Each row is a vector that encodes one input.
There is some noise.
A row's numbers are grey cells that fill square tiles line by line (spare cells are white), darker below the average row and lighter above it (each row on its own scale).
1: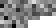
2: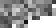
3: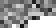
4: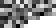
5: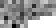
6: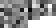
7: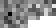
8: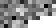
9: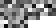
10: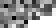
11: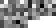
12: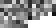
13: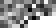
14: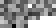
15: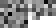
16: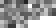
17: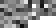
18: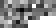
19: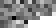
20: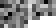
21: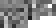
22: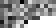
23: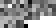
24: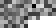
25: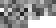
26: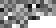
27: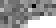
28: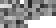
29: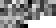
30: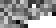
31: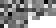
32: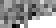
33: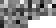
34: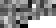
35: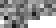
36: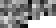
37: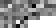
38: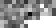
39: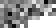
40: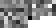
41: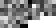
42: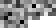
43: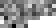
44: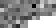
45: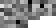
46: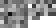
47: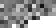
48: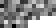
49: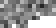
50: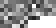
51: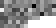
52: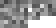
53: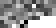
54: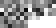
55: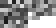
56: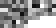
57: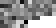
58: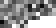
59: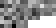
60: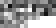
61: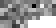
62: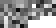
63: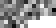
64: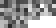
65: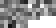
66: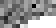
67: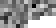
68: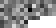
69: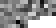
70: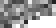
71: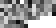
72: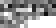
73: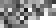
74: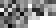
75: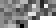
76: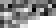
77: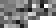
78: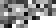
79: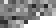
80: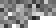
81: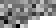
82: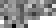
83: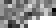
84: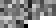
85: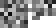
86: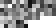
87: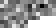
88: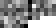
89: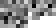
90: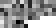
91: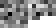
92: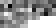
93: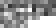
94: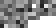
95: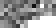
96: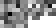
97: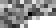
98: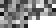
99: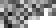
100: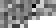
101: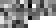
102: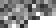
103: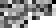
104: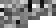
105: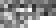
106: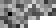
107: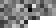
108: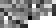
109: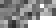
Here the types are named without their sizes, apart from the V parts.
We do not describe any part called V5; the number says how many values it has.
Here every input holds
a list of items, each a true/false value and a value of V5.
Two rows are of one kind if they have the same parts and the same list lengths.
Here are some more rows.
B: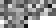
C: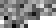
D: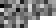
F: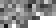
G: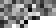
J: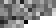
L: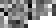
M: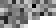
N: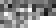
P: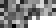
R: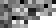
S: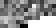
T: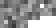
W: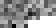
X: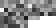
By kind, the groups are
B, C, D, J, M, P, R, T, W, X
F, G, L, S
N

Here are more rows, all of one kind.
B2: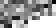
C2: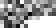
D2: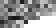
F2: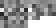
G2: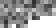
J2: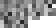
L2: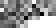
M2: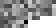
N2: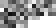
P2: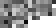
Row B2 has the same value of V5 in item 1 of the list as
C2, F2, L2 and N2.
